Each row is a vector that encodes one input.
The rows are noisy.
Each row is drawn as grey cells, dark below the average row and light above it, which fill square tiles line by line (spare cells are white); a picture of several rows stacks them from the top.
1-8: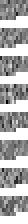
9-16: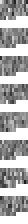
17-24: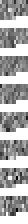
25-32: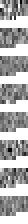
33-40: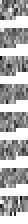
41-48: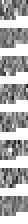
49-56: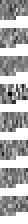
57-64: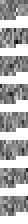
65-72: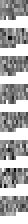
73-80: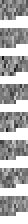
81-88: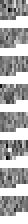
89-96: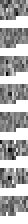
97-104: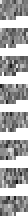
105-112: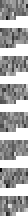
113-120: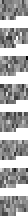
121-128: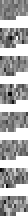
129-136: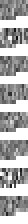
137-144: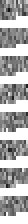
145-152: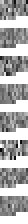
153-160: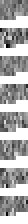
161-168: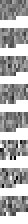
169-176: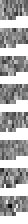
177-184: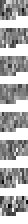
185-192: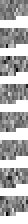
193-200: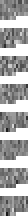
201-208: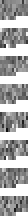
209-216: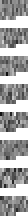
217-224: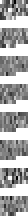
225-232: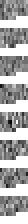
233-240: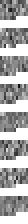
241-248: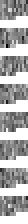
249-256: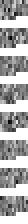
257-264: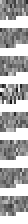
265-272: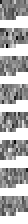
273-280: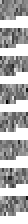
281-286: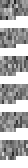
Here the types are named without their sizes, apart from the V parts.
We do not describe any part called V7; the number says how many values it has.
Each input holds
a list of items, each a true/false value and a value of V7.
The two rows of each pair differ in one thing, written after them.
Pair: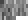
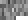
the value of V7 in item 2 of the list
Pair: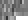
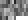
the true/false value in item 1 of the list
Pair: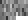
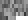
the value of V7 in item 1 of the list
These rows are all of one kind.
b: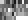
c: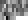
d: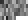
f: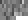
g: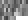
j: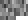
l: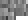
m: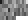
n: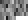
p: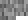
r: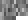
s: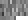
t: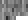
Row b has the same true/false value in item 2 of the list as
c, p, r and s.
